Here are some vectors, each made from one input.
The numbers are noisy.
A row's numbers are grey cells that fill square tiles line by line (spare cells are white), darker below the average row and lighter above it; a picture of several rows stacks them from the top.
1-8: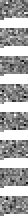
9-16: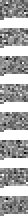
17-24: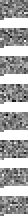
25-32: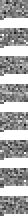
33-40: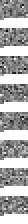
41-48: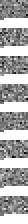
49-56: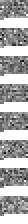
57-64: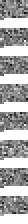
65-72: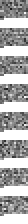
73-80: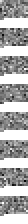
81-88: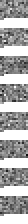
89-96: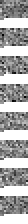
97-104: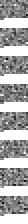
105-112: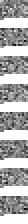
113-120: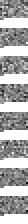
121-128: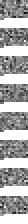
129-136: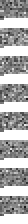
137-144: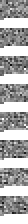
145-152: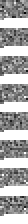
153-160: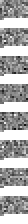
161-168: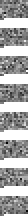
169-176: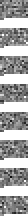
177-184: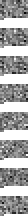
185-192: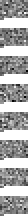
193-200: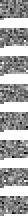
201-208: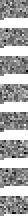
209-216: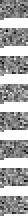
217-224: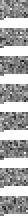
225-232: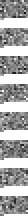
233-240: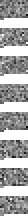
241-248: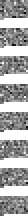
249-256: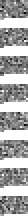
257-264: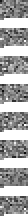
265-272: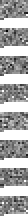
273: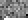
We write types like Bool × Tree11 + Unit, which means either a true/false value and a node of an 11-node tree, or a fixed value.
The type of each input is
(Bool × Bool × Bool + Unit) × (Circle11 + Unit).
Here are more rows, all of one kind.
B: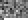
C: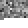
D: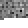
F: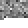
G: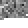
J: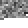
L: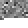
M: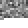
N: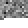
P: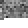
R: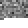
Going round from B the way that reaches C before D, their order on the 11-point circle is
B, C, M, G, P, R, F, N, L, J, D.
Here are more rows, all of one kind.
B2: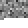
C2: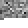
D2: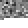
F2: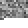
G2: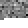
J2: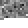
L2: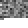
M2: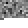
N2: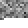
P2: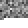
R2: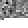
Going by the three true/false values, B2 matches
C2, N2 and P2.
